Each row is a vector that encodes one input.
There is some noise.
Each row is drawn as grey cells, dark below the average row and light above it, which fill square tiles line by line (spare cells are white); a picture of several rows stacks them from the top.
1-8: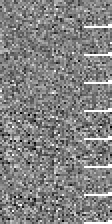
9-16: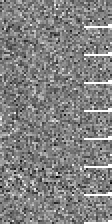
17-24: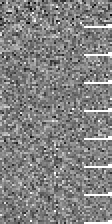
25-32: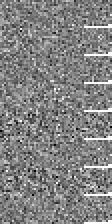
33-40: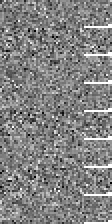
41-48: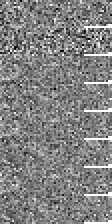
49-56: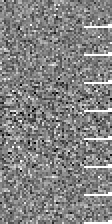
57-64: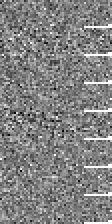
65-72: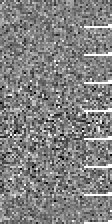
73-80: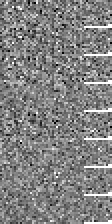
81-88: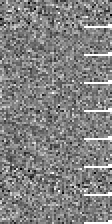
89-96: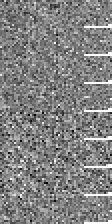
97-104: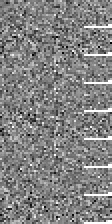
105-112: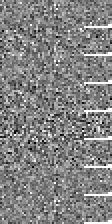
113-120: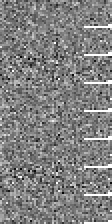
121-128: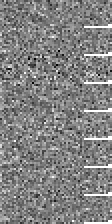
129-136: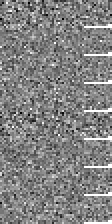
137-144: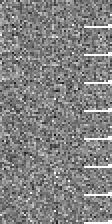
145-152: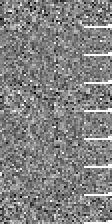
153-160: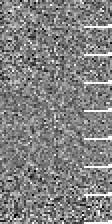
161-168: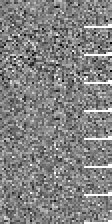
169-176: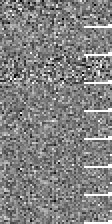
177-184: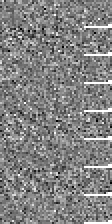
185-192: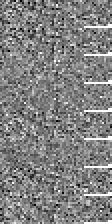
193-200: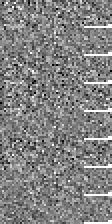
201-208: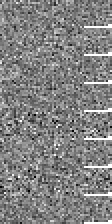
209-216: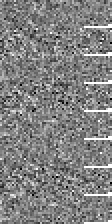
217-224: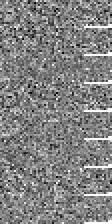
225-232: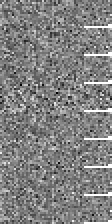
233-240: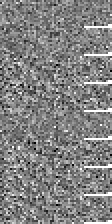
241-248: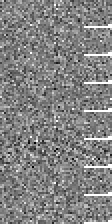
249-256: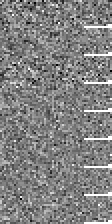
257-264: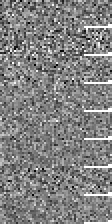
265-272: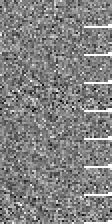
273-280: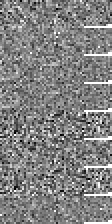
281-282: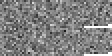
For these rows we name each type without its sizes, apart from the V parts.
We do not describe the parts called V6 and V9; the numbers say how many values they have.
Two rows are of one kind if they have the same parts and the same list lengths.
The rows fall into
5 kinds.
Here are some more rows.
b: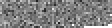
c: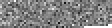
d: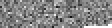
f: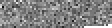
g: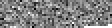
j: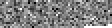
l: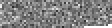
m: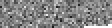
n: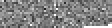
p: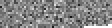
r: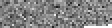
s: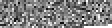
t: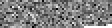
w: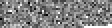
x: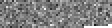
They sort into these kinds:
b, f
c, l, n, x
d, m, p, r
g, j, t, w
s

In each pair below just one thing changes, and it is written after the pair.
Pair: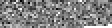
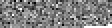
the value of V9
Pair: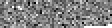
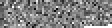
the value of V9
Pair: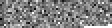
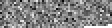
the value of V6
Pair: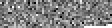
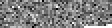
the value of V6
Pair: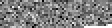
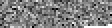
the value of V9
